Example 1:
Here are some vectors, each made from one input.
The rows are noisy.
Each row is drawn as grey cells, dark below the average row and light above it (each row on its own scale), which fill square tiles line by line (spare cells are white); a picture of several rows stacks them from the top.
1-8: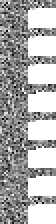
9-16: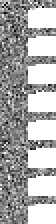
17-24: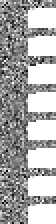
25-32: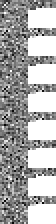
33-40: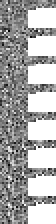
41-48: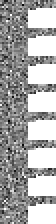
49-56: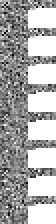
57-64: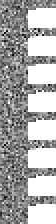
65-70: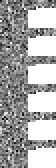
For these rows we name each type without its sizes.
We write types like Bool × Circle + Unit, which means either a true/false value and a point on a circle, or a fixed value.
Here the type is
Bool × Bool × Bool.
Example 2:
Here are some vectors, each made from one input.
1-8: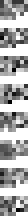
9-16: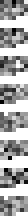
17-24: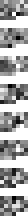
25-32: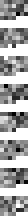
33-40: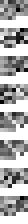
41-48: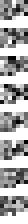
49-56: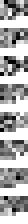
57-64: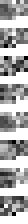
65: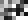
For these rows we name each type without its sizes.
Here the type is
Bool × Bool × Bool × Bool.
